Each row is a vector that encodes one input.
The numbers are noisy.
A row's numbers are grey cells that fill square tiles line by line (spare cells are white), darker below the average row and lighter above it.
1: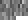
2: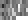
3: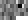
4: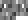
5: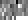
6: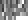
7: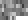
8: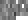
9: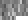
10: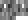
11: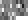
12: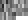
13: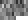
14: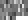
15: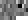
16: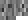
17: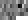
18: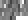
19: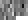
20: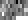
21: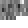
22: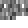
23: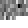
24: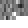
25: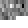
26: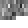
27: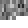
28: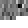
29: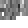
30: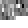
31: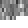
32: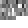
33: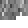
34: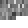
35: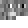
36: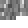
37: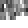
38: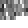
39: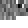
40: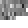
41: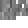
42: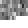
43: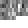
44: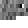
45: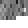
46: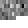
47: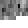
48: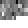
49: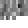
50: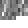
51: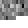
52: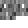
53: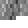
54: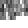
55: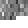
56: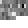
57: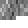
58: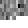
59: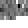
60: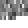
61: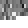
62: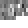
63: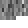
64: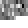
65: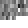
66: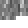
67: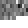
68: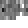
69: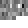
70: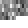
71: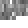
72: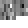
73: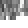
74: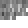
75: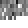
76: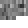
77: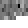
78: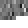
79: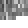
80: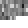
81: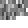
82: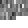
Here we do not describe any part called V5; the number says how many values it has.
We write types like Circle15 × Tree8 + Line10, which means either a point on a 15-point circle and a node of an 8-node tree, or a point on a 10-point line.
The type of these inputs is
(Bool × Bool × Bool + Line4 × Line4) × V5.
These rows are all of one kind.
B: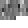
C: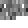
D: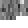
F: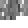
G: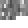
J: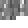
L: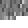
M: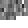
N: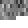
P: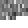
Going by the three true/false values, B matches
D, F, G and J.
